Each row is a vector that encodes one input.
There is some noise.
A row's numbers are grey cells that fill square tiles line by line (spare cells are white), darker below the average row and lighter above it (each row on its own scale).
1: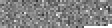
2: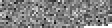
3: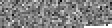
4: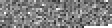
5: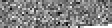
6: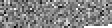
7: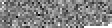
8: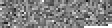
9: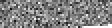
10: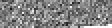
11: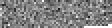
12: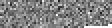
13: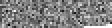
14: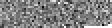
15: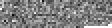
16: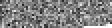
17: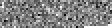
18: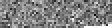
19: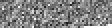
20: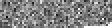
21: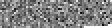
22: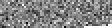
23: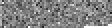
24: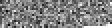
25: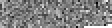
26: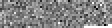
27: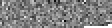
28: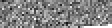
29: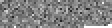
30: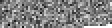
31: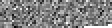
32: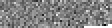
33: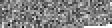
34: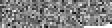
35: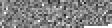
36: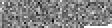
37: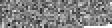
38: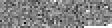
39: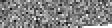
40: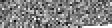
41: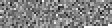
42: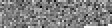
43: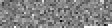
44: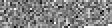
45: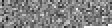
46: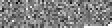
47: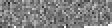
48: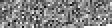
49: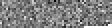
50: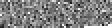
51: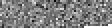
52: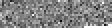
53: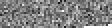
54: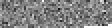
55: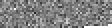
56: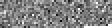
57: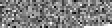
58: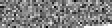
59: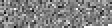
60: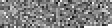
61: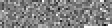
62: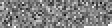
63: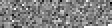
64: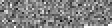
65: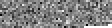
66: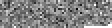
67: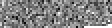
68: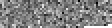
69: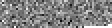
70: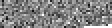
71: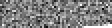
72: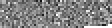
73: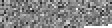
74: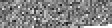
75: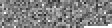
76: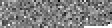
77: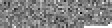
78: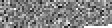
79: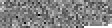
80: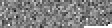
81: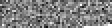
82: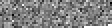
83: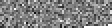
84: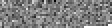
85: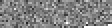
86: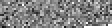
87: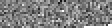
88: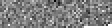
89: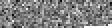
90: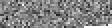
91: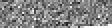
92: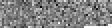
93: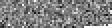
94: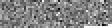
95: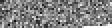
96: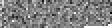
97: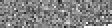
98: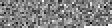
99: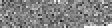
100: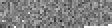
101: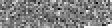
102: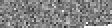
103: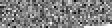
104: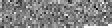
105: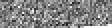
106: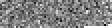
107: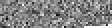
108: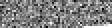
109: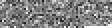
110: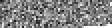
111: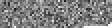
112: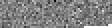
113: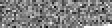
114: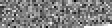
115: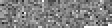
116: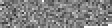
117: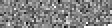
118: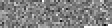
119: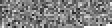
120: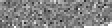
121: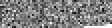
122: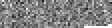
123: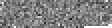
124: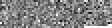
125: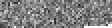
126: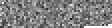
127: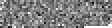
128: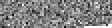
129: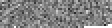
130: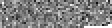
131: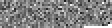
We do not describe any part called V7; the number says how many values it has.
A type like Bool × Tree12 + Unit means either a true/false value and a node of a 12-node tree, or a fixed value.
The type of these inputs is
(Bool × Bool × Bool + Unit) × V7 + Line8.
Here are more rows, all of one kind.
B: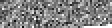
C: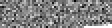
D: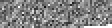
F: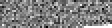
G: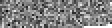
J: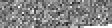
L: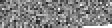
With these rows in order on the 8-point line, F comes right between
C and G.
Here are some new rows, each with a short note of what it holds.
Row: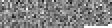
three true/false values and a value of V7
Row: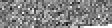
a point on an 8-point line
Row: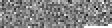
three true/false values and a value of V7
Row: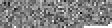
three true/false values and a value of V7
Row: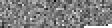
three true/false values and a value of V7
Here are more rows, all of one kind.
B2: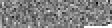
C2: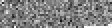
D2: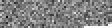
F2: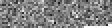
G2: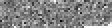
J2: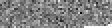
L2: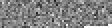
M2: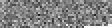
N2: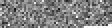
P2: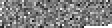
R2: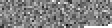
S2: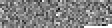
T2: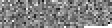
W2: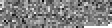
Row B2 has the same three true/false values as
N2, P2 and S2.
